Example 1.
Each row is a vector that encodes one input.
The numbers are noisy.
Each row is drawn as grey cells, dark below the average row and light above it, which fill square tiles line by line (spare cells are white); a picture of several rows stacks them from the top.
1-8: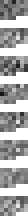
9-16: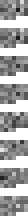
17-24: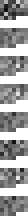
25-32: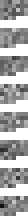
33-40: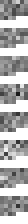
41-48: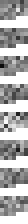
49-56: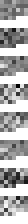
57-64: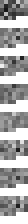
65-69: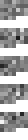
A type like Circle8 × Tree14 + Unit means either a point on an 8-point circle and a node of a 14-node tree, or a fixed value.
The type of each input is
Bool × Bool × Bool.
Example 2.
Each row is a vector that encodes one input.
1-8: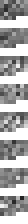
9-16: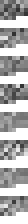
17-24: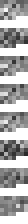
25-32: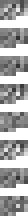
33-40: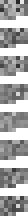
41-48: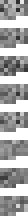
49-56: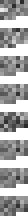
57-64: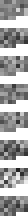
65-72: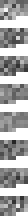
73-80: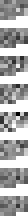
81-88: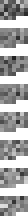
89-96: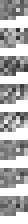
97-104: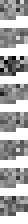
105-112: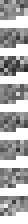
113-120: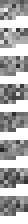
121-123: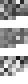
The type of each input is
Bool × Bool × Bool.
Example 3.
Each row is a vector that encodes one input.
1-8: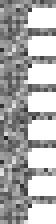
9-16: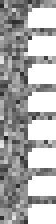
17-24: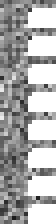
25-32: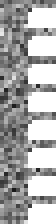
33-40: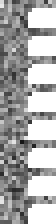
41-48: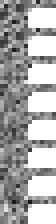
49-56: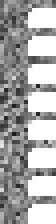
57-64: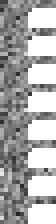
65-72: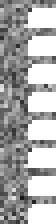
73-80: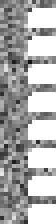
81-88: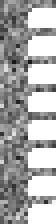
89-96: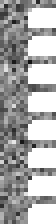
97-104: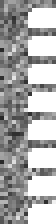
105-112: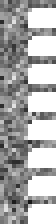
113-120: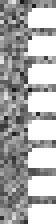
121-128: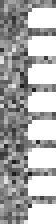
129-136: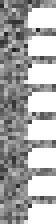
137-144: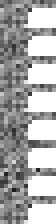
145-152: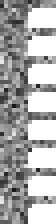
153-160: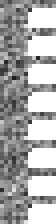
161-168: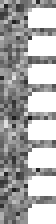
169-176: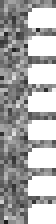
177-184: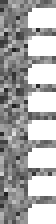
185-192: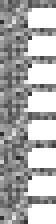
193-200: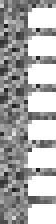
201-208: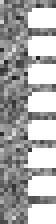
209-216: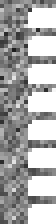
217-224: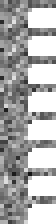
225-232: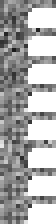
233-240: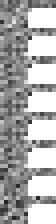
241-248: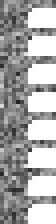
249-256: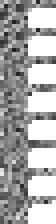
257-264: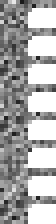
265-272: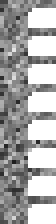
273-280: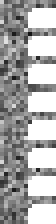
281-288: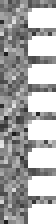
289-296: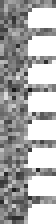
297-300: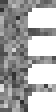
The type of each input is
Tree14.
